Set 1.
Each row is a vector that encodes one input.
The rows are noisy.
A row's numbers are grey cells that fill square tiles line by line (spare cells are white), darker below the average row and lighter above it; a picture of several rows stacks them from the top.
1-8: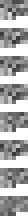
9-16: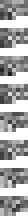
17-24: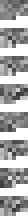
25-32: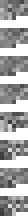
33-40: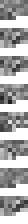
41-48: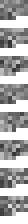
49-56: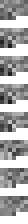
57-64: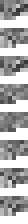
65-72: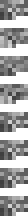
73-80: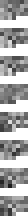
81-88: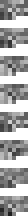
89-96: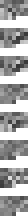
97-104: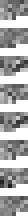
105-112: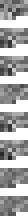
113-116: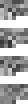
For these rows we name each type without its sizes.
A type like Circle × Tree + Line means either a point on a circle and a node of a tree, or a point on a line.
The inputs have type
Line.
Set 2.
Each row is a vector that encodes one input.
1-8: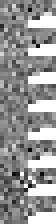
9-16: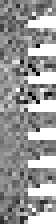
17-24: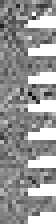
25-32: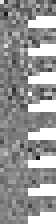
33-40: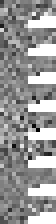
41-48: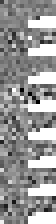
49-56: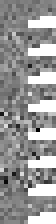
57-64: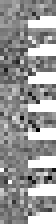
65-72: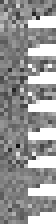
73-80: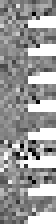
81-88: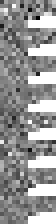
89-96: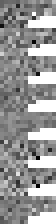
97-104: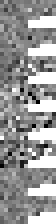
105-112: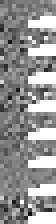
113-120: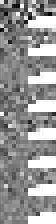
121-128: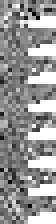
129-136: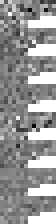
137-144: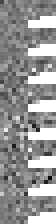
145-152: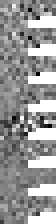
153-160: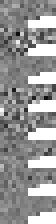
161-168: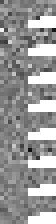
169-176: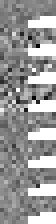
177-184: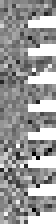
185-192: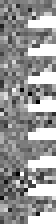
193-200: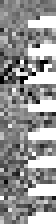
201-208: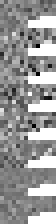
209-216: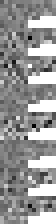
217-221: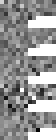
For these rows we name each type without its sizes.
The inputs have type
Tree + Unit.
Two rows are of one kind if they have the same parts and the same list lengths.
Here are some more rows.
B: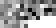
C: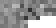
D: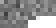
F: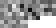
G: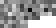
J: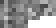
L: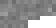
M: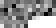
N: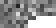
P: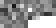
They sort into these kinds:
B, C, D, F, G, L, M, N, P
J

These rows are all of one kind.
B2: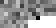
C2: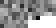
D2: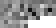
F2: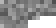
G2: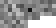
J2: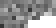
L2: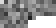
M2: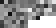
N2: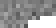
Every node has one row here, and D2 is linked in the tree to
C2 and G2.
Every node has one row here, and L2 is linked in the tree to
F2.
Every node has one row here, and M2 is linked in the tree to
F2 and J2.
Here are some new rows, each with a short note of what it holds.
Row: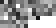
a fixed value
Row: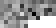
a node of a tree
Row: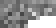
a node of a tree
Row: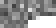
a node of a tree
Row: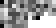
a fixed value
